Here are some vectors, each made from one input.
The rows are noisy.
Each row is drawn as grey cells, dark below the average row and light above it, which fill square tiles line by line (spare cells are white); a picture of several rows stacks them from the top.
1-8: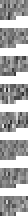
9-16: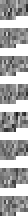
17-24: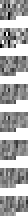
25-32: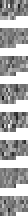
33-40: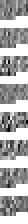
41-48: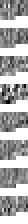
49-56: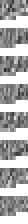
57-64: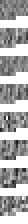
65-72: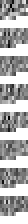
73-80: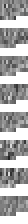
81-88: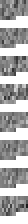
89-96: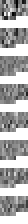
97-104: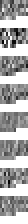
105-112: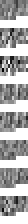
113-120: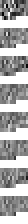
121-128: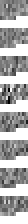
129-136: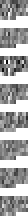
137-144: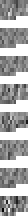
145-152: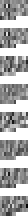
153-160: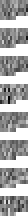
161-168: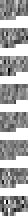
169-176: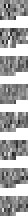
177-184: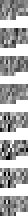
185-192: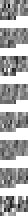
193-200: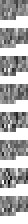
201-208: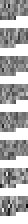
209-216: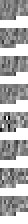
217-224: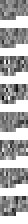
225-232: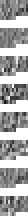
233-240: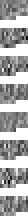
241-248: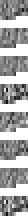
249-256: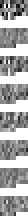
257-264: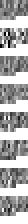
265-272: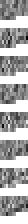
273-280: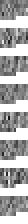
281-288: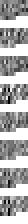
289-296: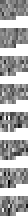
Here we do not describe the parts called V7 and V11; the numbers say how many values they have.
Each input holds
either a value of V7 and a value of V11, or a list of up to two points on a 10-point line.
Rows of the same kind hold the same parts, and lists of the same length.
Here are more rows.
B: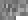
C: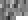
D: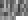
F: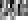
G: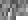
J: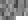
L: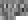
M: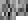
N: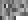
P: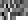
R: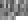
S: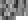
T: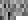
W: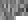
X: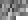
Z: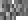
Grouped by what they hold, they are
B, G, N, X
C, J, S, T
D, F, L, M, R, W
P, Z

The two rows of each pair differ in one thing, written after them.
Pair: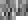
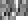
the value of V11
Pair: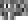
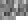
the value of V7
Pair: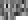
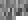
the value of V11
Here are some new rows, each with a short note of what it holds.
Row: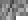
a list of two items
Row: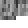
a list of two items
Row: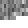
a list of one item
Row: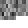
a list of one item
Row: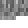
a value of V7 and a value of V11
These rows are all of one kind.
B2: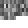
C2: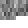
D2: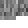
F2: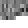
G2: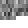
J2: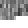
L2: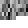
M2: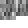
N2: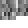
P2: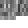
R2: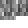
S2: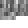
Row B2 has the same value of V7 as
D2 and G2.
